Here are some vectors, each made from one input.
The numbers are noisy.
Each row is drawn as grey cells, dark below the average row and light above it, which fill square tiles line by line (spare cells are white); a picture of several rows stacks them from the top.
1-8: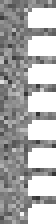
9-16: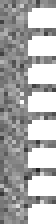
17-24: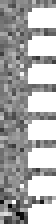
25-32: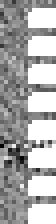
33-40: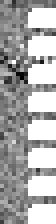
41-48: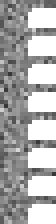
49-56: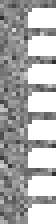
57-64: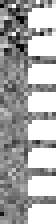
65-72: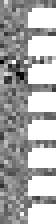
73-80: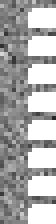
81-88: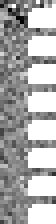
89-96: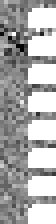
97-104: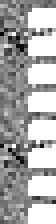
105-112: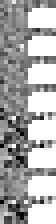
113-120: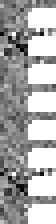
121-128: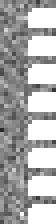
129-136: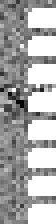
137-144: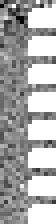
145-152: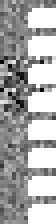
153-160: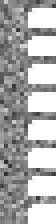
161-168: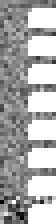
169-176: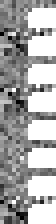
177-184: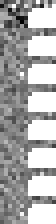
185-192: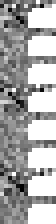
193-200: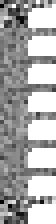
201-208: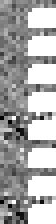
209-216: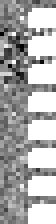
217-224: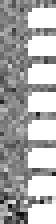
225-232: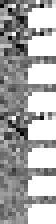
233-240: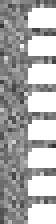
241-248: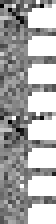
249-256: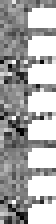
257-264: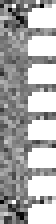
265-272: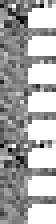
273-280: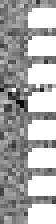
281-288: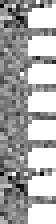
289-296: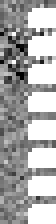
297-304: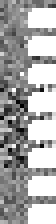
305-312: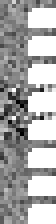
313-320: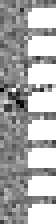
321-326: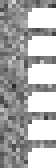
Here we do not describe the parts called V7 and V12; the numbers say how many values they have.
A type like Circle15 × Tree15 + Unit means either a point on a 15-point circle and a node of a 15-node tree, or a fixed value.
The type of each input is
(Bool × Circle10 + V7) × V12 + Tree9.
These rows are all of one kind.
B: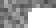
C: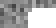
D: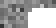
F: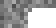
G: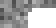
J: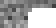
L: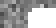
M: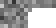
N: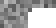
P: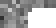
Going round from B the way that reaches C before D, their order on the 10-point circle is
B, G, P, F, N, C, L, D, J, M.
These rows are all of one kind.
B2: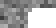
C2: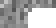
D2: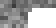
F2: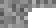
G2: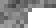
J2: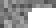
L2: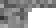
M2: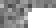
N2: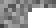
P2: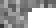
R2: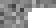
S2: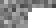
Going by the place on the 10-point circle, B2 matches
D2 and J2.
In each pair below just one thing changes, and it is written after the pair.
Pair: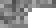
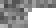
the true/false value
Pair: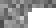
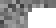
the place on the 10-point circle
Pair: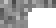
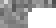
the place on the 10-point circle
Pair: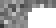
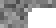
the value of V12
